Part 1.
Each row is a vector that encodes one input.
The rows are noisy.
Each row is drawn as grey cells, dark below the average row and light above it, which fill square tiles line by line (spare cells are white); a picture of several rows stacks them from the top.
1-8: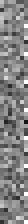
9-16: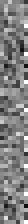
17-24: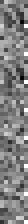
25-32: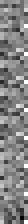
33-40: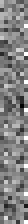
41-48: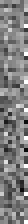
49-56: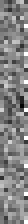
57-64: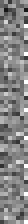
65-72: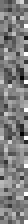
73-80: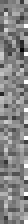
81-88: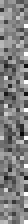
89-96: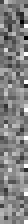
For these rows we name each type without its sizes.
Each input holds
a label.
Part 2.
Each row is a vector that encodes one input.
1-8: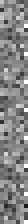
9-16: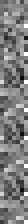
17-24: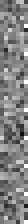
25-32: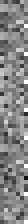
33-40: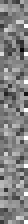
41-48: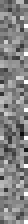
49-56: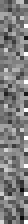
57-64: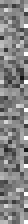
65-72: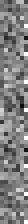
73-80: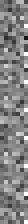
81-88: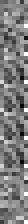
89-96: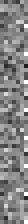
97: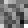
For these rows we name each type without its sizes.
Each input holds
a label.
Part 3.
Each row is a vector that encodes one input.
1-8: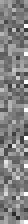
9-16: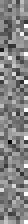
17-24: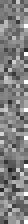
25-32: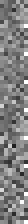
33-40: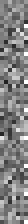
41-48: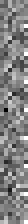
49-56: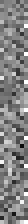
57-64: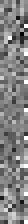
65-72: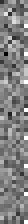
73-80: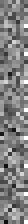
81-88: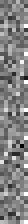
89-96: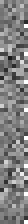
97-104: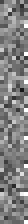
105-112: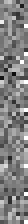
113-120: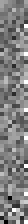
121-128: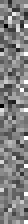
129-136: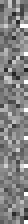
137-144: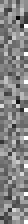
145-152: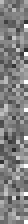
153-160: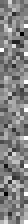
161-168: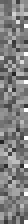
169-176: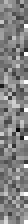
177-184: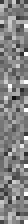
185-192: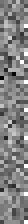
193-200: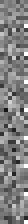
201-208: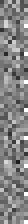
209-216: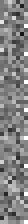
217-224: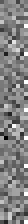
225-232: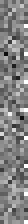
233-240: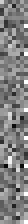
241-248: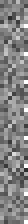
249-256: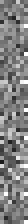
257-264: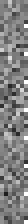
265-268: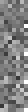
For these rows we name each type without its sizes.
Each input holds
a point on a line.
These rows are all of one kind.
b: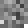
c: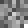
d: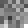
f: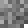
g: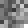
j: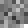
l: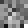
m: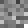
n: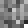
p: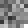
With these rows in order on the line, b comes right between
f and m.
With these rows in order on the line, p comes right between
d and j.
